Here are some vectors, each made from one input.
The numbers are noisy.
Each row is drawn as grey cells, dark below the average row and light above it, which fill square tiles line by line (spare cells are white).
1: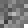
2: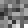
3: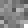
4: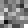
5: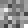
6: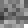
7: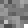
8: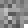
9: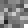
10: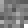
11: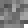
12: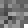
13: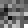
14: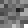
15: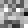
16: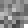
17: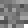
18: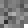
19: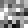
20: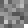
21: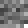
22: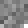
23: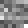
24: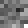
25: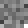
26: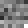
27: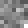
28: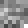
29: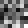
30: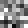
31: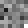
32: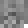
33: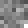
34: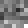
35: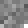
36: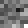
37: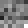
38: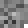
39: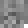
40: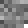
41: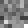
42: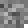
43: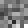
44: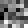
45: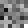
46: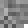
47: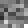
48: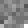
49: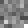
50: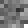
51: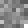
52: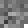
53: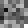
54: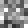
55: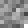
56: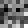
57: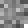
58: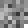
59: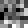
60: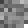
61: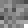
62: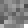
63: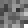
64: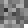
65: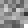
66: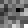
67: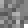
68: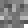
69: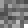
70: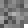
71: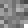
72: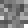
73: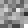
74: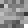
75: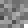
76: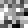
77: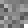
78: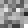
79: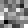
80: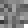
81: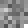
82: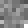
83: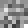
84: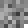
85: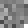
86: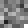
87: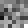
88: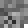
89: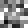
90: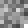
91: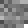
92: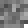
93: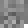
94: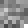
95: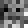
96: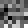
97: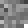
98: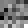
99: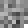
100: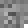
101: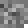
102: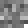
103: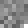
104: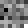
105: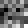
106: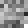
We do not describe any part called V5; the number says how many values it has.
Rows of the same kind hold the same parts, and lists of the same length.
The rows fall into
2 kinds.
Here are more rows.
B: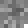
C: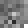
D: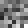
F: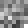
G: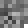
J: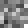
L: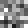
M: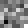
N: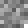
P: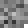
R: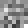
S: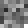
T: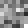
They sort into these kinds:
B, F, L, R, S
C, D, G, J, M, N, P, T

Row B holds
a point on a 6-point line and a value of V5.
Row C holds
a point on each of two 6-point lines.
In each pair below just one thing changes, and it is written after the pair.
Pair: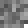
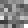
the value of V5
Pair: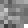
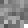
the place on the 6-point line
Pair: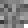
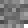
the value of V5
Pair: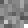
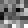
the value of V5
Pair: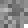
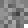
the place on the 6-point line
